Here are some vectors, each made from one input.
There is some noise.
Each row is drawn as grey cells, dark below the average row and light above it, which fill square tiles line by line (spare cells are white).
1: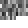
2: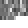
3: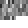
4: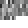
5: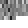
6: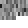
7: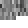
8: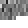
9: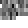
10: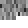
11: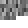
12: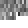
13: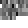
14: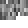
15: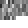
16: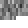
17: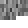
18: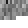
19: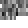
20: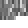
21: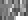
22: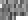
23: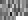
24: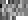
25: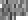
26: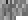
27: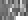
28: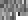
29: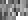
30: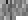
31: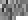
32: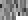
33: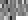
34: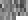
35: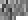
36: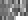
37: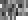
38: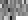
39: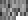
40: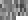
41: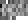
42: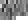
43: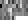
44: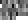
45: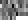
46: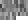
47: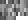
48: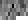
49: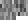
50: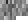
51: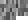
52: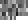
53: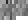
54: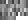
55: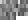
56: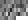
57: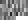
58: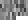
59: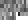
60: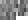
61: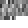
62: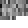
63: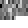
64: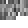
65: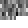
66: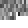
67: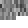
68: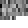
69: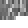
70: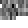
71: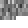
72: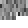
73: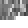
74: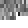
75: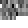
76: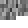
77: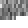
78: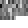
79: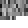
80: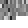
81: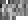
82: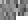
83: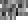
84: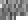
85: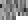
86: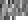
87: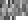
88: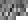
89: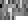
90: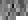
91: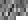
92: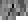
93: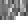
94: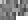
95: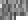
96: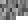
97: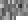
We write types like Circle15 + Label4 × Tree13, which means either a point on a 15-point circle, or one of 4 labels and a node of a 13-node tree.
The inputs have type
Bool × (Label4 + Tree7).
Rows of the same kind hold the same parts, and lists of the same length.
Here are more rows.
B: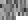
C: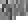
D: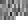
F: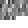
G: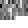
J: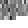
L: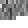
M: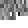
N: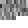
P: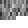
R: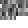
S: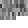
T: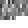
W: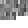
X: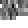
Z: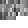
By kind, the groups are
B, C, J, L, M, N, R, S, W, X
D, F, G, P, T, Z

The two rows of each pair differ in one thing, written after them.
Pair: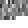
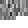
the true/false value
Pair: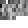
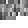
the true/false value
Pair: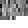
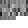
the true/false value
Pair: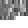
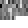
the true/false value
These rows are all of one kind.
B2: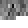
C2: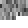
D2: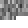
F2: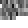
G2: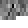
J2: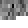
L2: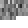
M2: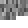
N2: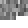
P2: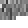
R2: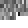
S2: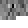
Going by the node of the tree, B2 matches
F2, G2, J2 and S2.
